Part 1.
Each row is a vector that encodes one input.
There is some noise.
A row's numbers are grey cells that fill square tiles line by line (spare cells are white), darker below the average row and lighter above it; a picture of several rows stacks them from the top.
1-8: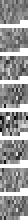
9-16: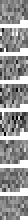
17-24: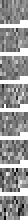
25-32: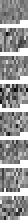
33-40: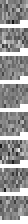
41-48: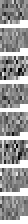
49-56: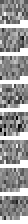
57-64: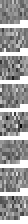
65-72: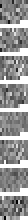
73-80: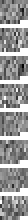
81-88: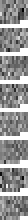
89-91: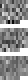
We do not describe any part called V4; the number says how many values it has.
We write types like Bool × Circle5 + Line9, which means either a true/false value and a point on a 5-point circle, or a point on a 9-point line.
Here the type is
Bool × Label8 + V4.
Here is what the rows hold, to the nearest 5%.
About 75% of them hold one of 8 labels and a true/false value. The rest hold a value of V4.
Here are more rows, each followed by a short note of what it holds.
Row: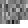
a value of V4
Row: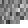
a value of V4
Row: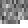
one of 8 labels and a true/false value
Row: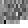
one of 8 labels and a true/false value
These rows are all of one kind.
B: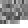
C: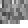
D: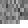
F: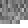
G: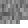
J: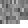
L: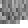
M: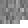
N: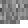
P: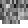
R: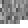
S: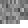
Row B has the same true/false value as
L, N, P and R.
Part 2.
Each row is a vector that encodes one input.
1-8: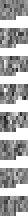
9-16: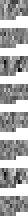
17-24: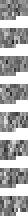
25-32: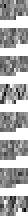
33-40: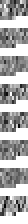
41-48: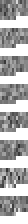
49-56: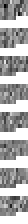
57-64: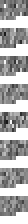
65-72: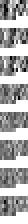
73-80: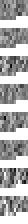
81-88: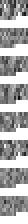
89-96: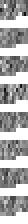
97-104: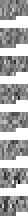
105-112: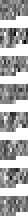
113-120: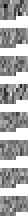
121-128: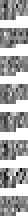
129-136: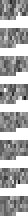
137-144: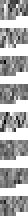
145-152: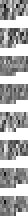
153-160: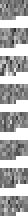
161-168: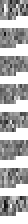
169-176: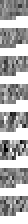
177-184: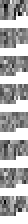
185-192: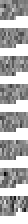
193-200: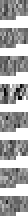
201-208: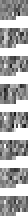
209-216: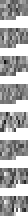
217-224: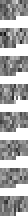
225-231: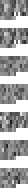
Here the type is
List3(Circle9).
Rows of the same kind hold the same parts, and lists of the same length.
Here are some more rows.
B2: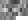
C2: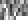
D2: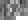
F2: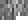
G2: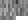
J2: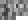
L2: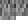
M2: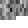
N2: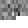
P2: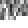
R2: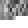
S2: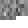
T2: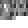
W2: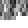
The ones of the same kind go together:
B2, F2, G2, J2, M2, R2, S2, T2
C2, P2
D2, L2, W2
N2

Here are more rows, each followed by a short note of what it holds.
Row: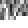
the empty list
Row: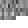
a list of one item
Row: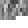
a list of one item
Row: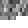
a list of two items
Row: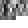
a list of three items
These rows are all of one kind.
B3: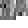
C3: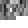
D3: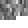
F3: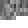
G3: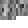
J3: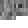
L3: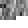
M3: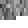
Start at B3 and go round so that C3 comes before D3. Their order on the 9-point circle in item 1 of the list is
B3, G3, J3, F3, C3, D3, M3, L3.
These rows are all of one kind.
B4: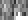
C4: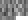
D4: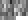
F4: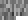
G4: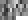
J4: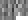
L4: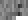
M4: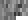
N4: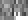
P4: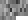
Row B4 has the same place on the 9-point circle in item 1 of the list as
C4, G4, J4 and N4.
